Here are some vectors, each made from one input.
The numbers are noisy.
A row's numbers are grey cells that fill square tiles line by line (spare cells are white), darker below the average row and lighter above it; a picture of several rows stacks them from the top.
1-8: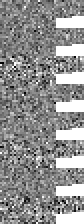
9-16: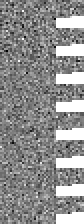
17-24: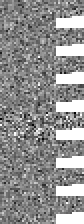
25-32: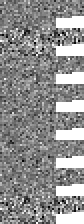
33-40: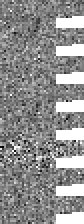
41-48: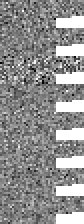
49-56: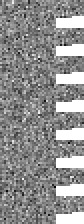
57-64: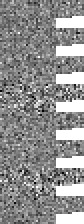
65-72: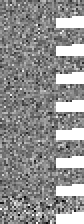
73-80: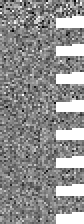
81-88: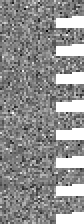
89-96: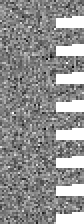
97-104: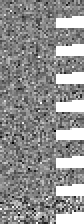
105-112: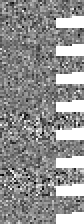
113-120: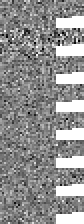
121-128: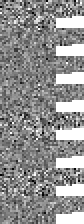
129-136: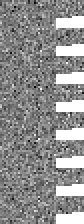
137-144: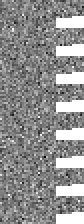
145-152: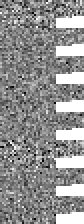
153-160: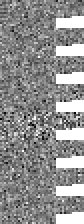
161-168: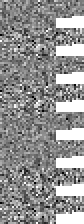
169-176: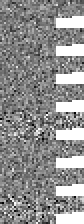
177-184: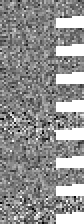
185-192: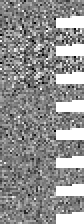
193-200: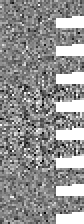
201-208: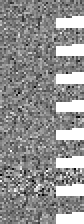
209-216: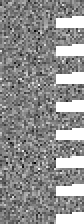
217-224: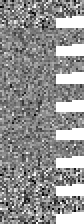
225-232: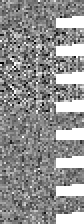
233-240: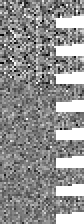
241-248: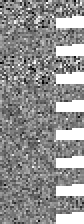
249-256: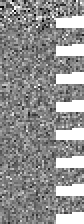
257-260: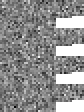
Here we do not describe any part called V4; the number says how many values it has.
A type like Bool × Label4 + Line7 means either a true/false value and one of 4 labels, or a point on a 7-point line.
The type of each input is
List3(Line10) × V4 + Tree8.
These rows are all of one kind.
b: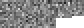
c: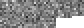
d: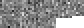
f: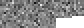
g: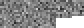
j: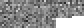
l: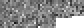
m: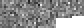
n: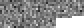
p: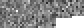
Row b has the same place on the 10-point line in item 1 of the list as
j, l, m and p.
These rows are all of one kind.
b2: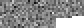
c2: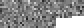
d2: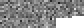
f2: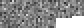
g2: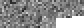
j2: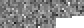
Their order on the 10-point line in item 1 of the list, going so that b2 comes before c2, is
d2, g2, b2, f2, j2, c2.
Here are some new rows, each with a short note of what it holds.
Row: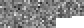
a value of V4, together with a list of one item
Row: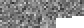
a value of V4, together with a list of two items
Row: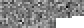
a value of V4, together with a list of one item
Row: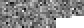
a value of V4, together with the empty list
